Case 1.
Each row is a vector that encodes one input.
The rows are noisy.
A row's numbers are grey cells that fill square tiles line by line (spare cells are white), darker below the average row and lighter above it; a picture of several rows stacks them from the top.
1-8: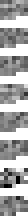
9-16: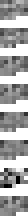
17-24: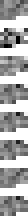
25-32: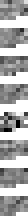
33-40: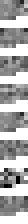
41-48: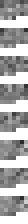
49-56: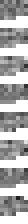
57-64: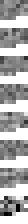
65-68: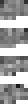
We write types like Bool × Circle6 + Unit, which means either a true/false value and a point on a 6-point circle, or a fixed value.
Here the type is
Bool × Label5 + Unit.
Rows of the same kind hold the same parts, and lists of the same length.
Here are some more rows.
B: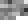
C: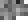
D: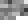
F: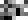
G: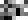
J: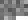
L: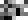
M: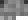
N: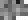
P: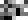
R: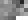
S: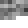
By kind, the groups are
B, C, D, J, M, N, R, S
F, G, L, P

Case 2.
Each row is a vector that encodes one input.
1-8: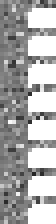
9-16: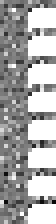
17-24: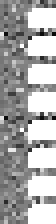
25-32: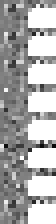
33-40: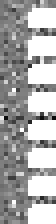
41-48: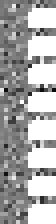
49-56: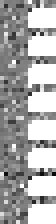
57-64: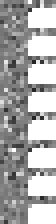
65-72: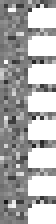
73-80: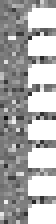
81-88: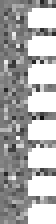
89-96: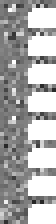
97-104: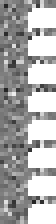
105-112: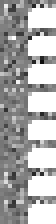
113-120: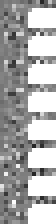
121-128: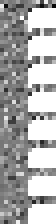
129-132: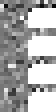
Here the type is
List2(Line8).
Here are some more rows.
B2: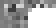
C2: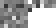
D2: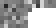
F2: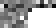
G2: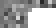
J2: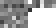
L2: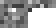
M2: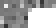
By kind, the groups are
B2, C2, D2, J2
F2
G2, L2, M2

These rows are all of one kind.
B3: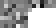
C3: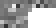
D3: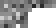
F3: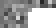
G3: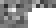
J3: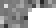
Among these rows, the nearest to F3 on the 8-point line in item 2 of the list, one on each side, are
B3 and D3.
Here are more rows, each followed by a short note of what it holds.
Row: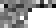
the empty list
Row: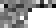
the empty list
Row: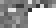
a list of two items
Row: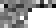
the empty list
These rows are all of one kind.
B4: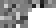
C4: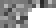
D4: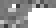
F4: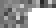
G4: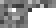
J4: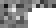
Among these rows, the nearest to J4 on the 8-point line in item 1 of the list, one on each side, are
D4 and G4.
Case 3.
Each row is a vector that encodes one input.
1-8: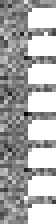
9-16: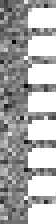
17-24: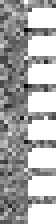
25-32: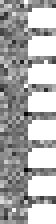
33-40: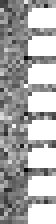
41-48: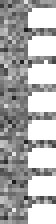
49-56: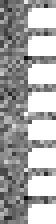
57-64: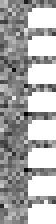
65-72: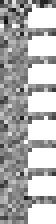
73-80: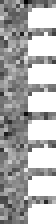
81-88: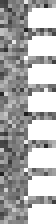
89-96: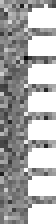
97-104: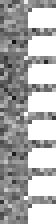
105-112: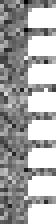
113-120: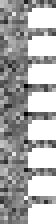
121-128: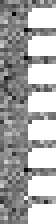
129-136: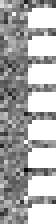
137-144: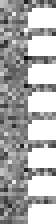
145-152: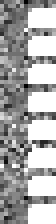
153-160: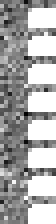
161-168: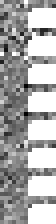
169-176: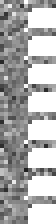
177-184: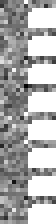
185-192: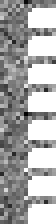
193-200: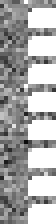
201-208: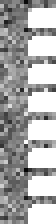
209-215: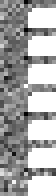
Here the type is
List2(Line7).
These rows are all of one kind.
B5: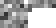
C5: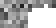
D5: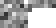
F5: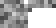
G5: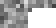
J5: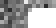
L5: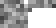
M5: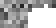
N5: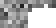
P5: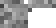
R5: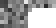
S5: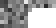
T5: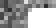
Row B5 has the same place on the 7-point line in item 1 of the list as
C5, D5, M5 and N5.
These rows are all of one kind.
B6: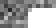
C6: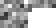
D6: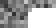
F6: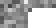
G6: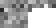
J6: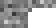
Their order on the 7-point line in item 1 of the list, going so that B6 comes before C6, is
B6, D6, J6, F6, G6, C6.
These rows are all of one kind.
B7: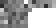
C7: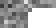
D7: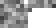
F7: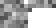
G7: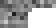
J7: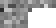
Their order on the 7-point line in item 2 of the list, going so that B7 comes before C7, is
F7, B7, D7, C7, G7, J7.
